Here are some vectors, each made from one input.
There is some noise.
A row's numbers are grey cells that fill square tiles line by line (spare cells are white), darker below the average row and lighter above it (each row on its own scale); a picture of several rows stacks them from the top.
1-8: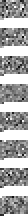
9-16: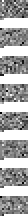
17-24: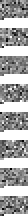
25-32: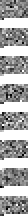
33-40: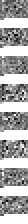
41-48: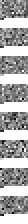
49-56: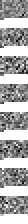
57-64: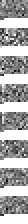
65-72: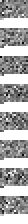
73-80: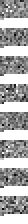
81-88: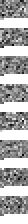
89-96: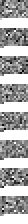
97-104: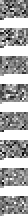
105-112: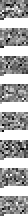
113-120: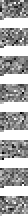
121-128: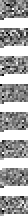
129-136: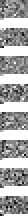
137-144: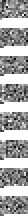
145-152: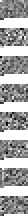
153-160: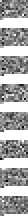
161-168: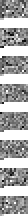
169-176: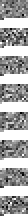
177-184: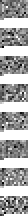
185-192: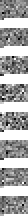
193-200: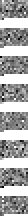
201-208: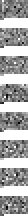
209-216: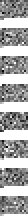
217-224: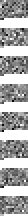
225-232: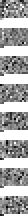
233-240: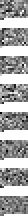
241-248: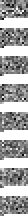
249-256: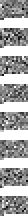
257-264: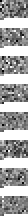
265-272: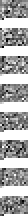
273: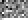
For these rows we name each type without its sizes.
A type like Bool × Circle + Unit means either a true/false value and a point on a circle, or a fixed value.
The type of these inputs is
Circle × (Circle + Tree) + Label × Line.
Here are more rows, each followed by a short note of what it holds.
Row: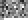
a label and a point on a line
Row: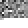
a label and a point on a line
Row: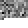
a point on each of two circles
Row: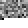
a point on a circle and a node of a tree
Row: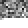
a label and a point on a line
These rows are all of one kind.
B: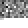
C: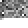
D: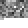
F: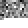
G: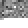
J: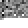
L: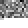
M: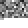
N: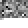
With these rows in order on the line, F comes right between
C and M.
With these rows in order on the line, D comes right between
L and M.
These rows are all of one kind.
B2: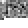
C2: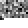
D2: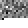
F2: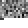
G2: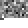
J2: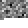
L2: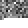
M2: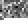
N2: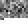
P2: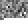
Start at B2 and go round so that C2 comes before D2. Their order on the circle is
B2, N2, P2, G2, J2, L2, M2, F2, C2, D2.
